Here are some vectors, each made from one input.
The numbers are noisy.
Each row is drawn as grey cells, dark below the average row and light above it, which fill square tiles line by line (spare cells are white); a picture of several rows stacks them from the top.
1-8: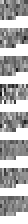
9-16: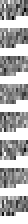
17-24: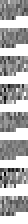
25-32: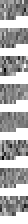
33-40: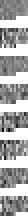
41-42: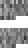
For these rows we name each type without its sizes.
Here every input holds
a list of points on a line.
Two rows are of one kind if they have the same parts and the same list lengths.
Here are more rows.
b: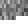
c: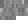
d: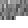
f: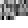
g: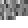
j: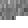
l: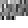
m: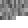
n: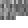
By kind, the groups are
b, d, j, l
c, m, n
f, g

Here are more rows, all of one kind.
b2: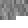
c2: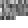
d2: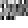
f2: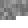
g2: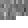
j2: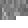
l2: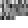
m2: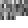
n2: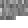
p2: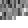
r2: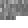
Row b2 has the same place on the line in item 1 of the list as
j2, m2 and p2.
